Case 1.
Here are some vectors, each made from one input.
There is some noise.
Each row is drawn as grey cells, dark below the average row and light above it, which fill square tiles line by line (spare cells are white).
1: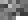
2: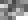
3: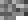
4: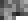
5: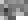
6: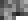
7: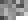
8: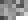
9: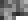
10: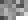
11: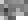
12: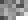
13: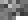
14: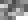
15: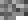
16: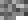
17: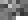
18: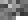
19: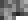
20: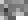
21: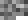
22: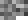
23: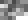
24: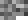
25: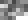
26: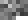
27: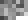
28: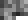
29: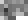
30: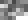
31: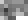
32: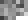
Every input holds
a point on a 6-point circle.
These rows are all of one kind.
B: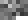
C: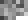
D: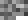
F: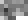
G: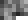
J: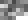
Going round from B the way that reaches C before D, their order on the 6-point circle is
B, G, C, J, F, D.
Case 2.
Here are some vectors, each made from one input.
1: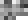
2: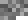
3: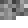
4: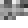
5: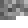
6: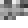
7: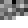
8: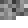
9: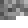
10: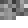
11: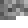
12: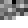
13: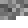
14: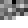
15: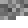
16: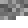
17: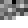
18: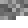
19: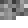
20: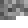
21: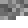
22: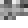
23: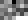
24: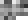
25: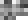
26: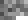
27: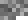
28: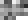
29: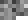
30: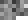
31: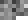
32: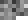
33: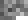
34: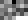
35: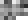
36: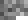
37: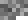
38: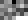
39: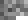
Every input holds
a point on a 5-point line.
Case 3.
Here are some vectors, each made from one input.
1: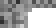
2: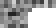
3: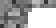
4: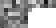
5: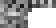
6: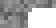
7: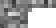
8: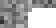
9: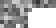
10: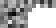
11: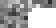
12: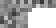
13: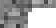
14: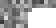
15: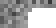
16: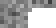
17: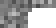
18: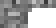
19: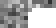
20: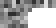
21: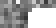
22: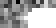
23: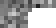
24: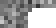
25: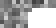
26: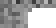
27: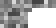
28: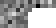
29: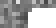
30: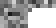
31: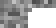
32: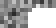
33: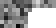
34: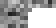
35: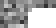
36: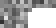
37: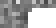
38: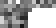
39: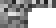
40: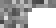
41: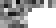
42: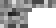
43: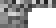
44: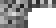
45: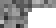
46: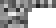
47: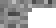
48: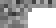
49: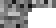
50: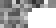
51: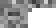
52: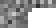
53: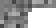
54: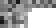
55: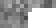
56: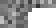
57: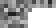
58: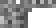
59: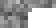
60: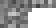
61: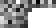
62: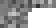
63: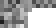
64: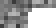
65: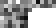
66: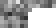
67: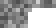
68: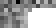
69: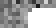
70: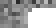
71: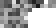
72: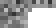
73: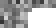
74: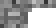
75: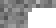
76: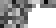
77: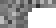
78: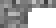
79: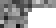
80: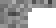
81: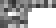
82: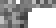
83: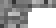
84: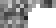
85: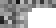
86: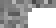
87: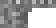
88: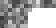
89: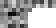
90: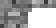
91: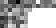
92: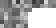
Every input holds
a point on a 5-point line.
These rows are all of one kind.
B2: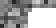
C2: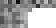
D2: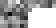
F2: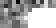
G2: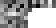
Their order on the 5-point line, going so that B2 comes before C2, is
G2, B2, D2, C2, F2.
